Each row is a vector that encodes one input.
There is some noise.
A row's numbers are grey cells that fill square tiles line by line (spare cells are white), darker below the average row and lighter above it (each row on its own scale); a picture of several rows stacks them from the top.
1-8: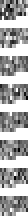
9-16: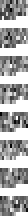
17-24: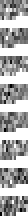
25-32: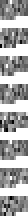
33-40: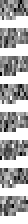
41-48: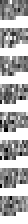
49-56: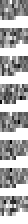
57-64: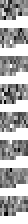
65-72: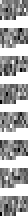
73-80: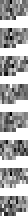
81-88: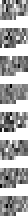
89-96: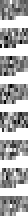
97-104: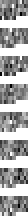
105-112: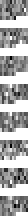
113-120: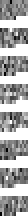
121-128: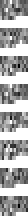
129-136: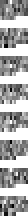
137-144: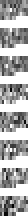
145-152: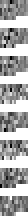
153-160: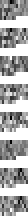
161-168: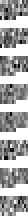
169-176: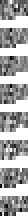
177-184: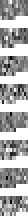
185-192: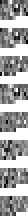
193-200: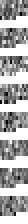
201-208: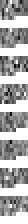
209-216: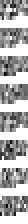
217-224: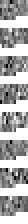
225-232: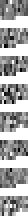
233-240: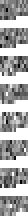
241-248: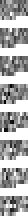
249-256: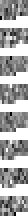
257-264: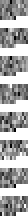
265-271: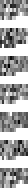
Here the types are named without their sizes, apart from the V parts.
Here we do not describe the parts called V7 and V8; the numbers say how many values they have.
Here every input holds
either a value of V7 and a value of V8, or a list of points on a line.
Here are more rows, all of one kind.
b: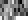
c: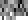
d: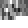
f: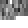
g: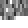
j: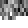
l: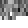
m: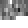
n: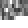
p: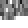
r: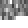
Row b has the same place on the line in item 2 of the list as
c, g and p.
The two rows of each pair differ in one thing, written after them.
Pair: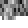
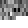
the place on the line in item 2 of the list
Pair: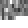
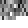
the place on the line in item 1 of the list
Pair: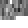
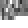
the place on the line in item 1 of the list
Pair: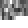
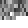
the place on the line in item 1 of the list
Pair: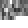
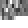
the place on the line in item 2 of the list
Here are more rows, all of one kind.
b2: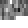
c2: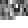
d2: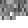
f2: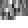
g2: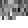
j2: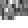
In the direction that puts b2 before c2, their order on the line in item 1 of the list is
j2, f2, b2, c2, g2, d2.
